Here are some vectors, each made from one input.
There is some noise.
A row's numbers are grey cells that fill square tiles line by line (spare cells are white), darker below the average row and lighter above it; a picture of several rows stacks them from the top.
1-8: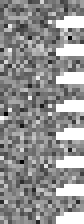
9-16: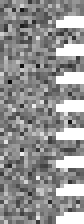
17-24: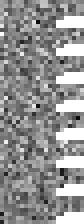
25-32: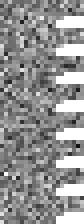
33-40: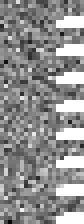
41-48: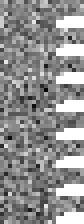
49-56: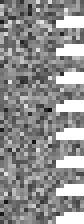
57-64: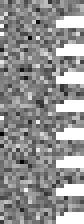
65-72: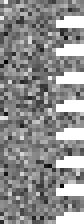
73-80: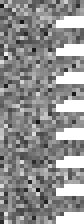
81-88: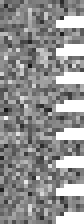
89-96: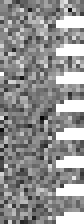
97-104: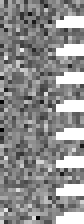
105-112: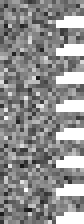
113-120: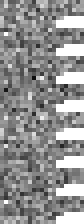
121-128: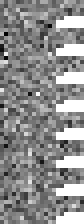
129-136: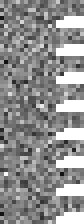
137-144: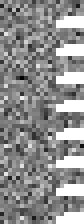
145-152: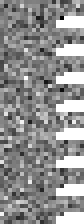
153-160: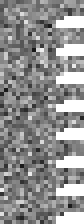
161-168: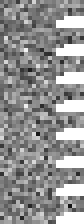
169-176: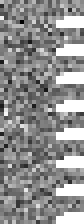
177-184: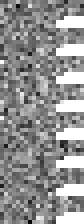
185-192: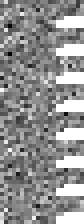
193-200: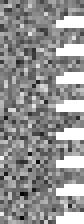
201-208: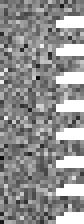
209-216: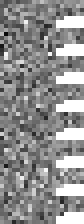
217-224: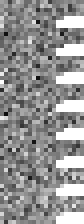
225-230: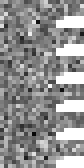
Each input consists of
a point on a 14-point circle, together with either one of 6 labels, or a point on an 11-point line.
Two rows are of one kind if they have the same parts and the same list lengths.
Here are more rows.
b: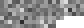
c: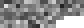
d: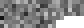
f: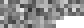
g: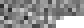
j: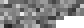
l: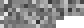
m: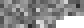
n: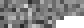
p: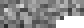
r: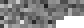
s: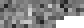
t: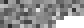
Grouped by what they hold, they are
b, f, l, m, p
c, d, g, j, n, r, s, t

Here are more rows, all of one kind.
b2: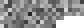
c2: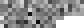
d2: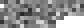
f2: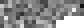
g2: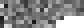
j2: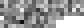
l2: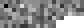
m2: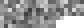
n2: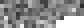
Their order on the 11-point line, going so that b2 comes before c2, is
g2, n2, f2, d2, b2, m2, l2, c2, j2.
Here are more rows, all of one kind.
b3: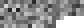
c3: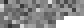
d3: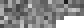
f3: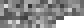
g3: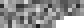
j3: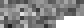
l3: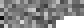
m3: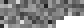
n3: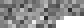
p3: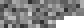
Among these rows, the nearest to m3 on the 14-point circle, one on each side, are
d3 and l3.
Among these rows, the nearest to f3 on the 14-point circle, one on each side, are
c3 and g3.
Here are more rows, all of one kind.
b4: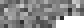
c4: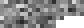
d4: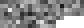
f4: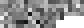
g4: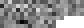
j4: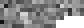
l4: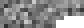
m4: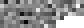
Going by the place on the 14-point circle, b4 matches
j4 and l4.
